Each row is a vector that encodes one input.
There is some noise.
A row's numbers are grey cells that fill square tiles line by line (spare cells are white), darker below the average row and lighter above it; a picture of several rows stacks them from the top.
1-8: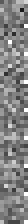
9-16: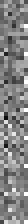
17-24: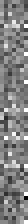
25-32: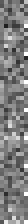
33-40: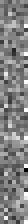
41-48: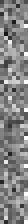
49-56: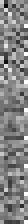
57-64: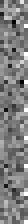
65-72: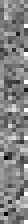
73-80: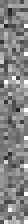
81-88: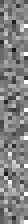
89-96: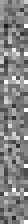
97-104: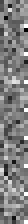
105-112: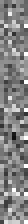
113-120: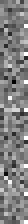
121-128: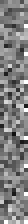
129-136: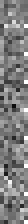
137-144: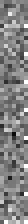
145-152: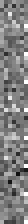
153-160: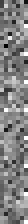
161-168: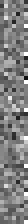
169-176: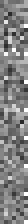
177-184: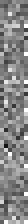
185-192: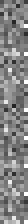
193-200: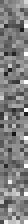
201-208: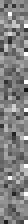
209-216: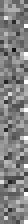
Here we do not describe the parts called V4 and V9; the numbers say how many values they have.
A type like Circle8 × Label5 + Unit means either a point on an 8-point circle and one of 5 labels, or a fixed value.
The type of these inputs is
(Bool × V4 + Line5) × V9 + Tree7.
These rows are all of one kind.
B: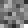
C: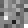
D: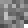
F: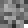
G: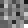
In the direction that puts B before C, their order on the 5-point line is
B, F, G, D, C.
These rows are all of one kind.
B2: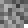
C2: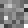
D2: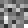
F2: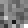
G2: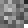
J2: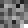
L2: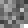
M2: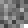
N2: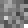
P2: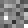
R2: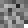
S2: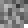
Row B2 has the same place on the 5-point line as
J2, L2 and M2.
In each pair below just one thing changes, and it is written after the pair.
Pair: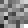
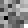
the value of V4
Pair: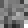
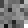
the value of V4
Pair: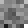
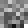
the value of V9
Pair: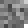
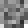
the value of V9
